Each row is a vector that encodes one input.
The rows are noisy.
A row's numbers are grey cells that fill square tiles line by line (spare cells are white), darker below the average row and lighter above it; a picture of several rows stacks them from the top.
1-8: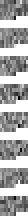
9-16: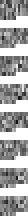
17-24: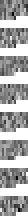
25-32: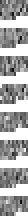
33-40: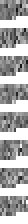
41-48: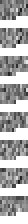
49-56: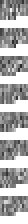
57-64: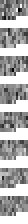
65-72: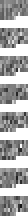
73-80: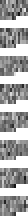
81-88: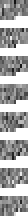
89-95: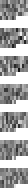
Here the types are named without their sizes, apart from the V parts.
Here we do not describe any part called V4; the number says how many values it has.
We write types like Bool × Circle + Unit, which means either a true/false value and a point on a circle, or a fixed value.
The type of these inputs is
Label × Label + V4 × V4.
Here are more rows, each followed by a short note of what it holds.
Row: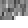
two labels
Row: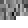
two values of V4
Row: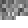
two values of V4
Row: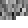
two values of V4
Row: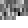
two labels
